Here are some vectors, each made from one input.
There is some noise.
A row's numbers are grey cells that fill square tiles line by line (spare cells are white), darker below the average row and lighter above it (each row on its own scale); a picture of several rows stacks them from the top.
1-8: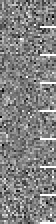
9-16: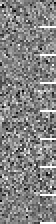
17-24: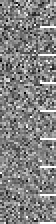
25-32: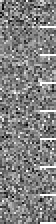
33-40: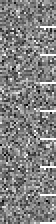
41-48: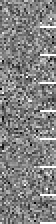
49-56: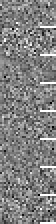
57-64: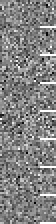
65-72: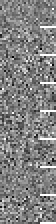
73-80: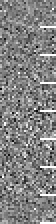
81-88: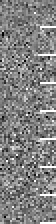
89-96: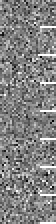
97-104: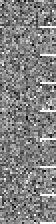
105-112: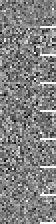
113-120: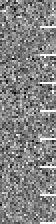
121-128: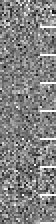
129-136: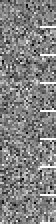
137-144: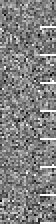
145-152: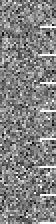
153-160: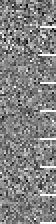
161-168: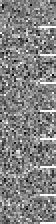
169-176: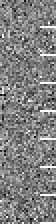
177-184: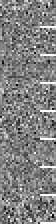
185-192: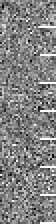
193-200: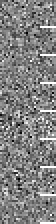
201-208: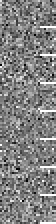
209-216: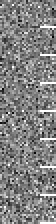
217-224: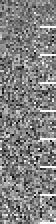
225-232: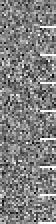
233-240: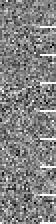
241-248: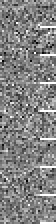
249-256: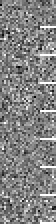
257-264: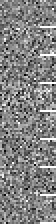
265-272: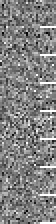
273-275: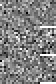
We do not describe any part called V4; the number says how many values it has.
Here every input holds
either one of 8 labels and a value of V4, or a list of up to three points on a 7-point line.
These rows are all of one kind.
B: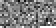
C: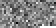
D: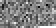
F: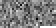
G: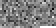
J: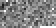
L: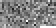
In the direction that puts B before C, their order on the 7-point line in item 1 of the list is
G, F, D, J, B, C, L.
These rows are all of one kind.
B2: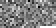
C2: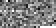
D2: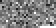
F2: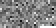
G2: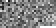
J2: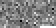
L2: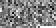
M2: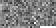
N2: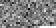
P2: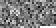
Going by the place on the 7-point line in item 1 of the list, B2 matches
D2, G2 and J2.
